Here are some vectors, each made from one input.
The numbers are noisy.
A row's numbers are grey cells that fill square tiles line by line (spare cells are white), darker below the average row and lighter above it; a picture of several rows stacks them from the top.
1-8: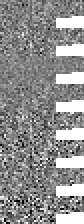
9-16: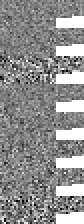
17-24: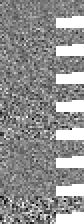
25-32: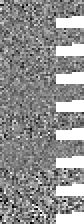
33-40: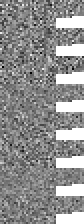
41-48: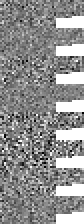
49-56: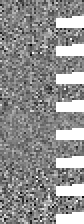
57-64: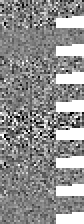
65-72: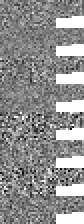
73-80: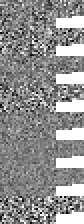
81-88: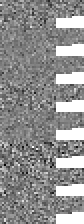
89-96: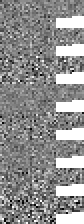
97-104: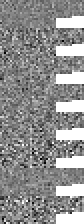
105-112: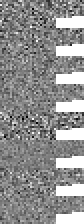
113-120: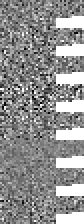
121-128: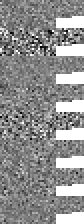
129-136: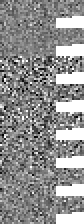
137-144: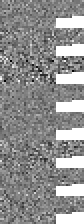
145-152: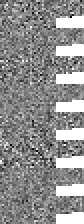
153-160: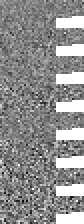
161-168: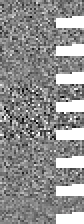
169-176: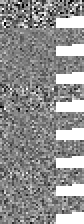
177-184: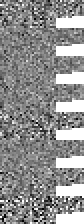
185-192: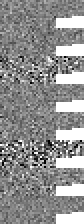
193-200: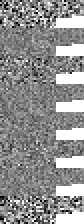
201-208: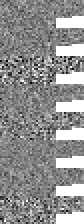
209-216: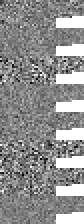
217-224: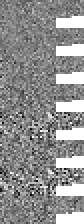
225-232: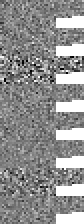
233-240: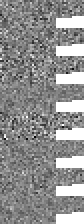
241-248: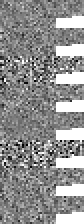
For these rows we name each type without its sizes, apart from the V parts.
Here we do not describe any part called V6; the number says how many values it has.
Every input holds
either a point on a line, or four true/false values, or a value of V6.
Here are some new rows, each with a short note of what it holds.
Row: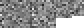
a point on a line
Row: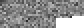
a value of V6
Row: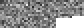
a value of V6
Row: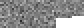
a point on a line
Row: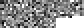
a value of V6
